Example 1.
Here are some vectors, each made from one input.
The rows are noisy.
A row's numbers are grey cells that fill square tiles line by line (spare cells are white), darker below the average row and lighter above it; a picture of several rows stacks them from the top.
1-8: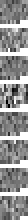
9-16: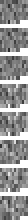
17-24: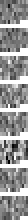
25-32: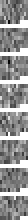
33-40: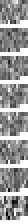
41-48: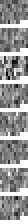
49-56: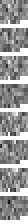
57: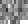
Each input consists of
a list of up to two points on a 5-point line.
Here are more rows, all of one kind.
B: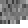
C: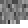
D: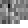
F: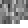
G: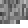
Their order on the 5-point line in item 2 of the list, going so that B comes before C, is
B, G, C, D, F.
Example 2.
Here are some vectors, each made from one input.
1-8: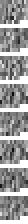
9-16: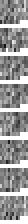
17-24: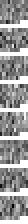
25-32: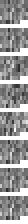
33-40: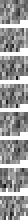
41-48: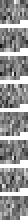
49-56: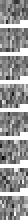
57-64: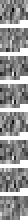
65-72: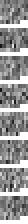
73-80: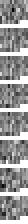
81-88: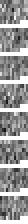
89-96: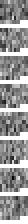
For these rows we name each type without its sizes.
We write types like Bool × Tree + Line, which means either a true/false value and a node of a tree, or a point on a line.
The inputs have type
(Circle + Unit) × (Tree + Unit).
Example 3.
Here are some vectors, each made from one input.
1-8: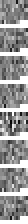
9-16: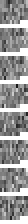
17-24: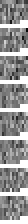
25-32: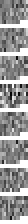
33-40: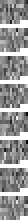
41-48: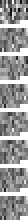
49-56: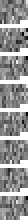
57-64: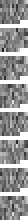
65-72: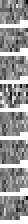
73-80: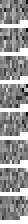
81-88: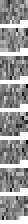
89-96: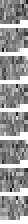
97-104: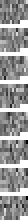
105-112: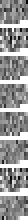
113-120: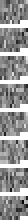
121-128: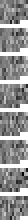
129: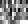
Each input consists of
either a point on an 11-point circle, or a fixed value, or a node of a 12-node tree.
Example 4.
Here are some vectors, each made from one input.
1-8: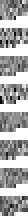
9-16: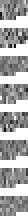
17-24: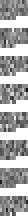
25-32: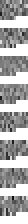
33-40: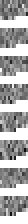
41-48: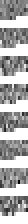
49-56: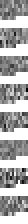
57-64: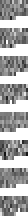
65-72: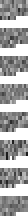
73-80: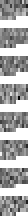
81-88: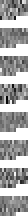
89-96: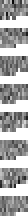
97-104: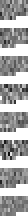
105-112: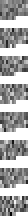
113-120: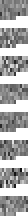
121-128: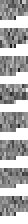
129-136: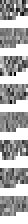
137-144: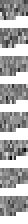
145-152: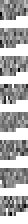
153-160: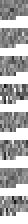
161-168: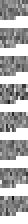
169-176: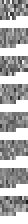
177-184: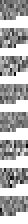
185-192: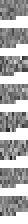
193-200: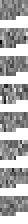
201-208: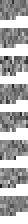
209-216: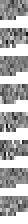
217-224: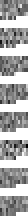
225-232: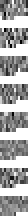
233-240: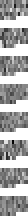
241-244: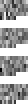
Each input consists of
a point on an 18-point line and a true/false value.
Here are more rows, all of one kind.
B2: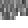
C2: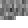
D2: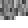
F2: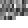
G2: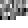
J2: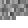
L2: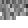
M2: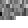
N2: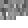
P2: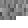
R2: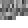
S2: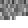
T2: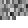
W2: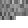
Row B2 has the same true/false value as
M2, P2 and W2.
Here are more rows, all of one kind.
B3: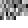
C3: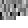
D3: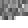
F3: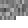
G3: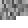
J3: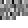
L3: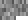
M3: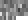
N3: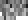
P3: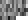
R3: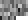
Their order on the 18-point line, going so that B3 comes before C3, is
L3, F3, J3, N3, M3, R3, P3, B3, G3, D3, C3.
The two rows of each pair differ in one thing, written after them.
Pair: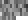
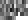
the place on the 18-point line
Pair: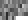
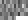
the true/false value
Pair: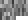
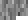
the place on the 18-point line
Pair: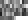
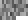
the place on the 18-point line
